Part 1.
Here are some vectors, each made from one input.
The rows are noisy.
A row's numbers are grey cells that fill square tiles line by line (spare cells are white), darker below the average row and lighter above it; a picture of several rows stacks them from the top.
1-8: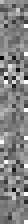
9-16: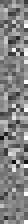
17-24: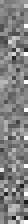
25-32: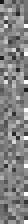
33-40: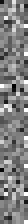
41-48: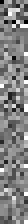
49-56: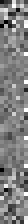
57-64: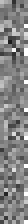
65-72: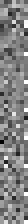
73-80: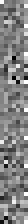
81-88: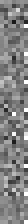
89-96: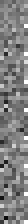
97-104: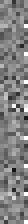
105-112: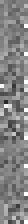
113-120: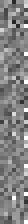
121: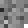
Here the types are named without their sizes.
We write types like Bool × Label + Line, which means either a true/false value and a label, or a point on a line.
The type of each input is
Circle + Label.
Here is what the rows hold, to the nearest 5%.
About 65% of them hold a point on a circle. The rest hold a label.
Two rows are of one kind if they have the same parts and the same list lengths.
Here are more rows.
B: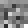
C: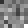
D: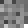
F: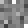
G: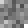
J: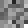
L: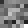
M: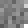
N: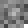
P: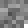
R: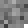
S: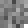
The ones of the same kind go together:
B, F, L, N, R
C, D, G, J, M, P, S

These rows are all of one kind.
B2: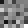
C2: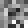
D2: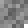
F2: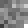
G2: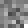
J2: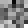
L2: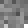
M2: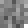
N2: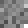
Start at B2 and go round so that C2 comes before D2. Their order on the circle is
B2, M2, N2, F2, G2, J2, C2, L2, D2.
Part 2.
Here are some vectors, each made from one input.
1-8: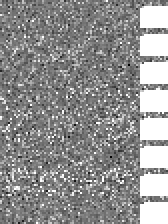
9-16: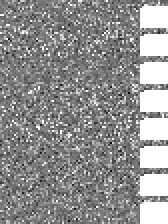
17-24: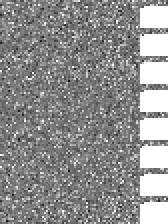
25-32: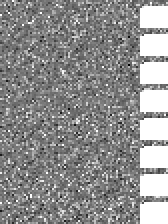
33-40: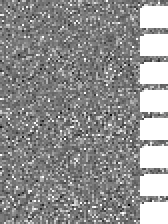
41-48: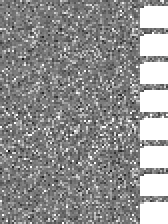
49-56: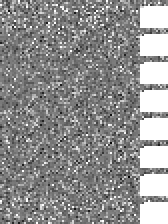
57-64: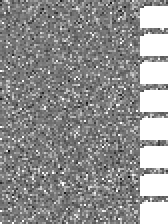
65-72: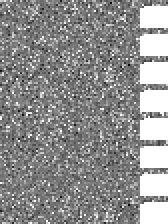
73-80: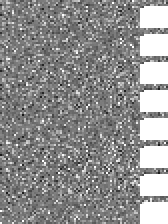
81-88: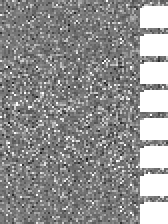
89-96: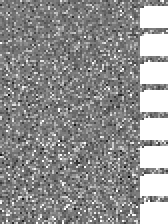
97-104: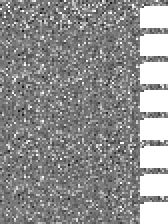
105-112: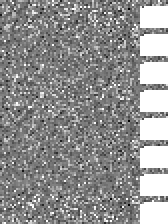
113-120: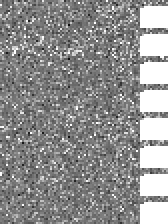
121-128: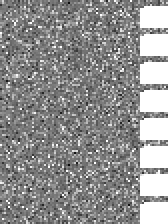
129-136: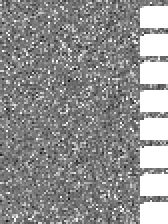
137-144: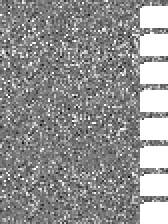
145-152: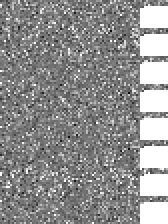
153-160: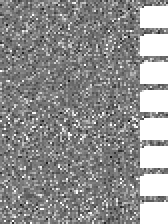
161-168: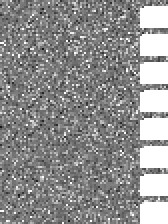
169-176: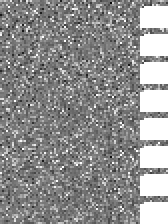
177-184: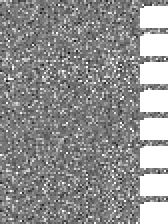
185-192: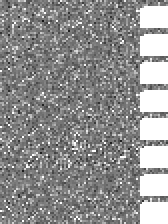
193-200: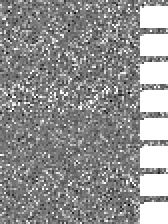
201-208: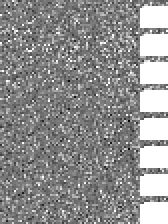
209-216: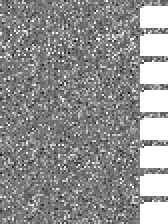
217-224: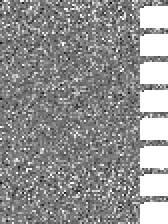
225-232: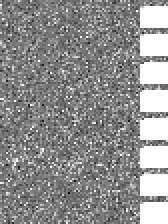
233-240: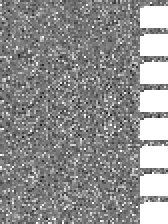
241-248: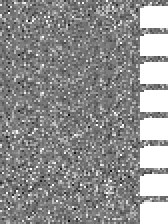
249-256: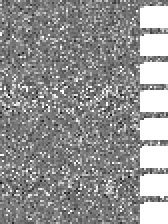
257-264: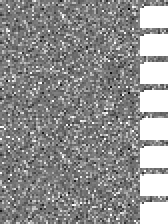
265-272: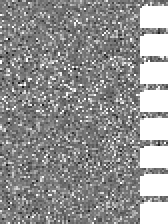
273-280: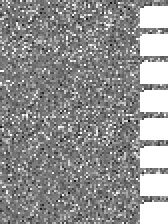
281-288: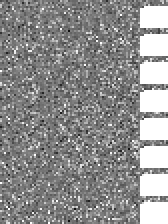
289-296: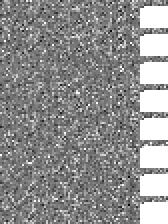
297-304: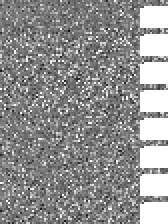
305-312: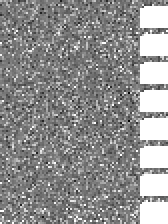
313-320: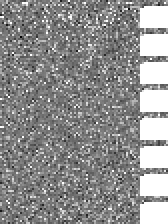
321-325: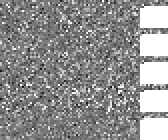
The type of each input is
Label6 + Tree10.
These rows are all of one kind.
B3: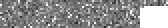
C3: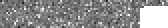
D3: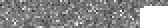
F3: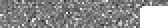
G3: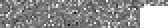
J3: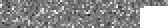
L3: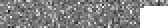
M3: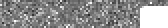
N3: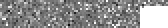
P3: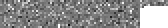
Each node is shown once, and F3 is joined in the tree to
G3 and N3.
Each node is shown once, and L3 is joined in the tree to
B3 and P3.
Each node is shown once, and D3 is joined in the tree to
C3.
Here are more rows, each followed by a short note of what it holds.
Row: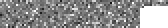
one of 6 labels
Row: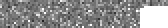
a node of a 10-node tree
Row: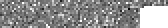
one of 6 labels
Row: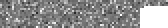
a node of a 10-node tree
